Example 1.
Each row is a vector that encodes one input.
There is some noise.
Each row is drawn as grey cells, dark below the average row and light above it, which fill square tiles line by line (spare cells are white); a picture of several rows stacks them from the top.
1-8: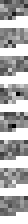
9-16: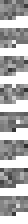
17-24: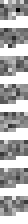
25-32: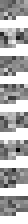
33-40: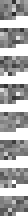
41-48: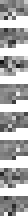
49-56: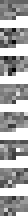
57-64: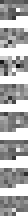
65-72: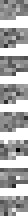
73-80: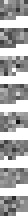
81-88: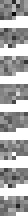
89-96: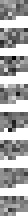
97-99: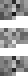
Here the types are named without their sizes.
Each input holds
a point on a line and a true/false value.
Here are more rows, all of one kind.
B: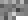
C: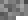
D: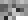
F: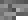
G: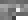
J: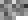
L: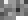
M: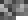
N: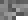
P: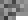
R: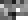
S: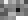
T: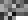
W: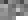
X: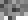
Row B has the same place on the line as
C, D, M and P.
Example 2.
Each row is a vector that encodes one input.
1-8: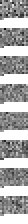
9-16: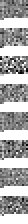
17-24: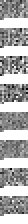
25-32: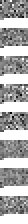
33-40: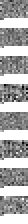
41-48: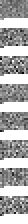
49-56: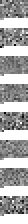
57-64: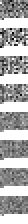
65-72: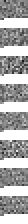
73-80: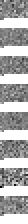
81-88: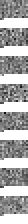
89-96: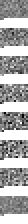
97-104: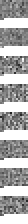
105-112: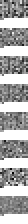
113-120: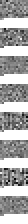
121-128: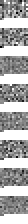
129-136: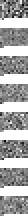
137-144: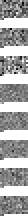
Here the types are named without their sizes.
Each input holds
either a fixed value, or a point on each of two lines, or four true/false values.
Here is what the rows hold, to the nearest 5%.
About 5% of them hold a fixed value. About 25% of them hold a point on each of two lines. The rest hold four true/false values.
